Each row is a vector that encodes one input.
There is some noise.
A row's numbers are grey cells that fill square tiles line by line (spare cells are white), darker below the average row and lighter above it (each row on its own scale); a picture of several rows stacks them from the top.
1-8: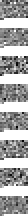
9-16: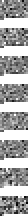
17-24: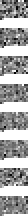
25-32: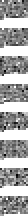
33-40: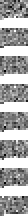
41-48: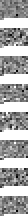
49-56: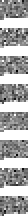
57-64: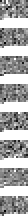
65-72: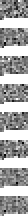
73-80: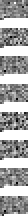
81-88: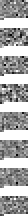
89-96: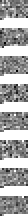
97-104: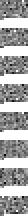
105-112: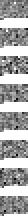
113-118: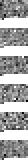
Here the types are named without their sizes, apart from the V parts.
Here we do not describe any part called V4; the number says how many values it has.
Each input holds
either two values of V4, or a list of points on a line.
